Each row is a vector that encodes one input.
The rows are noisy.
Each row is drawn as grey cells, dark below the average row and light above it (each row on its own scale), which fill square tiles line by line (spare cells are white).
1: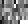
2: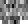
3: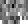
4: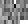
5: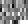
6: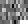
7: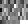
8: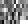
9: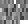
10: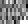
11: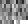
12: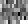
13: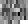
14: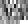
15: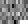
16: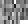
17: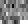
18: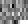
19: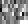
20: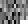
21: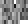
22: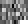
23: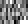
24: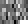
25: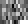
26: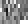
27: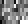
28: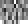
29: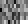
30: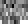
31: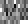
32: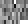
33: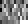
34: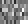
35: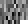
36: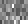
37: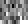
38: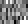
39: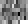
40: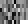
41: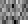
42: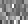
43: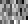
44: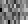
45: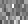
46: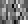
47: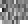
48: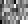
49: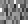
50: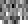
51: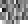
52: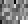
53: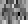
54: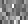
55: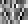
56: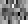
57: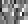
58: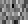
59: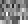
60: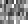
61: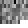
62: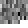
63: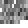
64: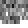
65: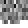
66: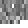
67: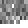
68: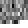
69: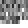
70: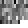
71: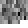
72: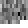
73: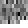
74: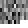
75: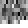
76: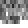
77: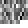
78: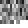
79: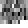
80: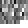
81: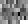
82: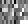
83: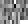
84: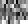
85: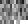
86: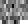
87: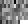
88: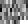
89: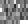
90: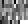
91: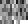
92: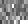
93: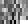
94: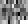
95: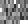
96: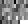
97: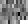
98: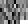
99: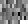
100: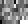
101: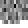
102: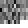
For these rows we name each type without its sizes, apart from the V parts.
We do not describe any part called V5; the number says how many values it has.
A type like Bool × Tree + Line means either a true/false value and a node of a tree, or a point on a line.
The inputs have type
Bool × (Line + V5).
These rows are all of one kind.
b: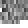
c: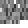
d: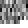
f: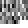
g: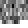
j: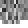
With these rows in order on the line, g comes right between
f and j.
